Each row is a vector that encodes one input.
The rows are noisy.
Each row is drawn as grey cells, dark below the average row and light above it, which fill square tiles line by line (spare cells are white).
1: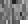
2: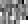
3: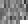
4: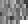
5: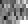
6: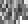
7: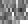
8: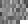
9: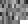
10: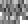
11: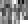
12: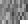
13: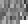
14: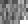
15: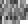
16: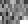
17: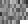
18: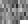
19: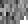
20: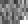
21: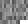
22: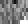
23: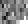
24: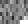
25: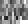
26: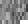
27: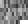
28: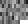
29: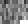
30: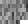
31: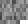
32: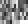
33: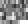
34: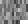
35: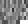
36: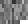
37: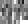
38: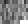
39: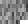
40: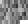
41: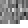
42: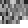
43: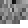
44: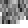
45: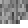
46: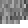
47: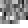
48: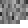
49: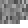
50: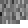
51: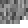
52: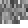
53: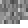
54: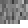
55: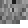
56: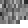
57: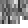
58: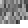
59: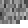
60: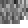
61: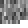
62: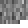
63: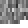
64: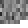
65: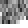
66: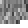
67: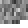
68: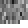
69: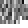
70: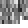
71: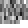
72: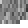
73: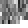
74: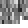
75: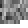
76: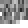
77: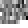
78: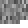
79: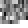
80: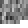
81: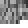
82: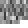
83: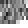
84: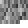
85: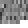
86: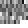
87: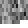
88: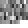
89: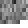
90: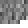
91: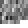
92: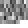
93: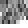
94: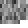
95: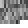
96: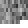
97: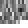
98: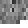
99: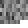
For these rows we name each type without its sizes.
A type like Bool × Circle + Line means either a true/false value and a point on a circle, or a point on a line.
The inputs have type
Line × (Line + Tree).
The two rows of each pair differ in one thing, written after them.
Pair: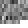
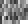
the node of the tree
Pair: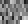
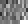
the node of the tree
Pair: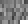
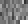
the node of the tree
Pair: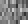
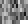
the node of the tree
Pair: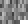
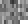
the node of the tree
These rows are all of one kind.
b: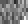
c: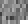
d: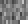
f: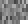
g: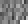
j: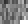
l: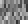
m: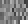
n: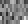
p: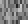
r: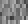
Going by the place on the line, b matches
j and n.
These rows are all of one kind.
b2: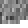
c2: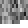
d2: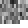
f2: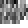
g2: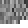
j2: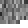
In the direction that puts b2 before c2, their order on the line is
f2, j2, g2, b2, d2, c2.
